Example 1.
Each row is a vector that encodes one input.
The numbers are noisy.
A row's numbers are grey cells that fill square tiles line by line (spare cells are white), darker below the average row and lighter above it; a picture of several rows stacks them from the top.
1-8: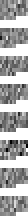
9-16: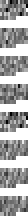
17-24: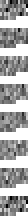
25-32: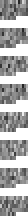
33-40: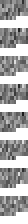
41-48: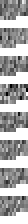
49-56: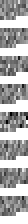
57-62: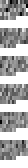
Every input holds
a list of up to two points on a 6-point line.
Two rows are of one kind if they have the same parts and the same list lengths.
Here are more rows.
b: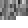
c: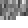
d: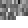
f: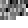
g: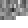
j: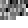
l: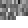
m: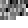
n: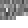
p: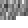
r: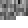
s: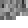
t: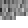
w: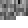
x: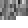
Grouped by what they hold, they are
b, c, d, l, p, r, w, x
f, j, m
g, n, s, t

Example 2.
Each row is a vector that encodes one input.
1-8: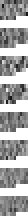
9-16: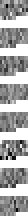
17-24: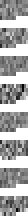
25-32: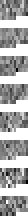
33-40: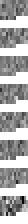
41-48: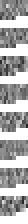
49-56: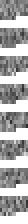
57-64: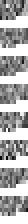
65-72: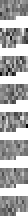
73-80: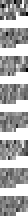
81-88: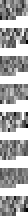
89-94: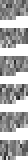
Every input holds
one of 10 labels and four true/false values.
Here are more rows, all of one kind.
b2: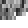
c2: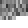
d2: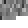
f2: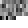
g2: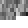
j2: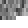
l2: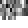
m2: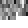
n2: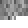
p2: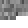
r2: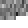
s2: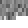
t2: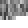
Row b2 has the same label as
n2 and r2.
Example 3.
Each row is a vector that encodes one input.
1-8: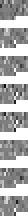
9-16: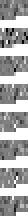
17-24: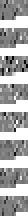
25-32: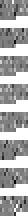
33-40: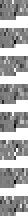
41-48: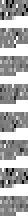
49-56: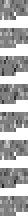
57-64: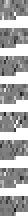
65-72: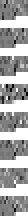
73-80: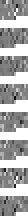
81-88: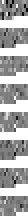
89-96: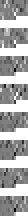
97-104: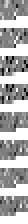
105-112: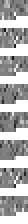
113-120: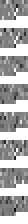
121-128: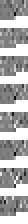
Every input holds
either a point on a 10-point circle and a true/false value, or a fixed value.
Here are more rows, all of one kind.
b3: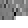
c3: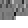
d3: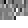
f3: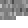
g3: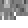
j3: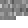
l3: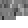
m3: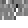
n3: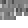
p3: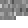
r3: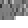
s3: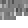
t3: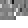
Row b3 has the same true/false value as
c3, l3 and r3.
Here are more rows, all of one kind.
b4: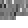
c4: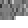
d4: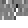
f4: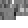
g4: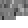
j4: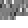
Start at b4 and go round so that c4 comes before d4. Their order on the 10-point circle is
b4, j4, c4, g4, f4, d4.
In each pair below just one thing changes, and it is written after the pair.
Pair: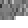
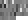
the place on the 10-point circle
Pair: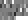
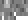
the true/false value
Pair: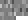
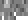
the place on the 10-point circle
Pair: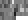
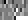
the true/false value
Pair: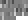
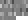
the place on the 10-point circle
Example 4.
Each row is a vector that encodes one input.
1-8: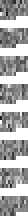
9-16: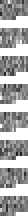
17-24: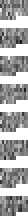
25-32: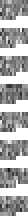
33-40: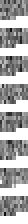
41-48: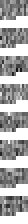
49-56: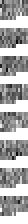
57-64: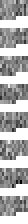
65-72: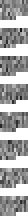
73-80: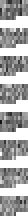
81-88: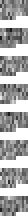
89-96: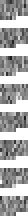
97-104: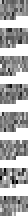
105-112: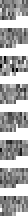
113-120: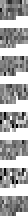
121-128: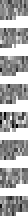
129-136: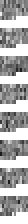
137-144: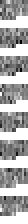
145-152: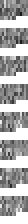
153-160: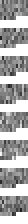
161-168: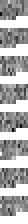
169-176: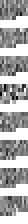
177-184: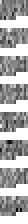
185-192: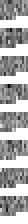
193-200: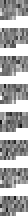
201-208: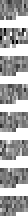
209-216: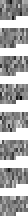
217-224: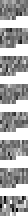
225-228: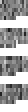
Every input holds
either a point on a 5-point circle and a true/false value, or a fixed value.
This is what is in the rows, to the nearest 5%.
About 95% of them hold a point on a 5-point circle and a true/false value. The rest hold a fixed value.
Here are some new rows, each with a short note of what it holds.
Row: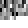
a fixed value
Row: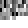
a fixed value
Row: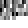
a fixed value
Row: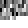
a fixed value
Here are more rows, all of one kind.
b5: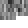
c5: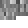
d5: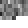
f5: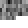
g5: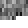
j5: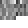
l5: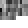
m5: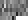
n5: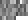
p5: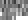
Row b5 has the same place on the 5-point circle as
f5 and l5.
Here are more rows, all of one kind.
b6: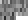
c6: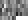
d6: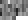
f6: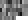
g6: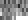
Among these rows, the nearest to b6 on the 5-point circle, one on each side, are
d6 and g6.
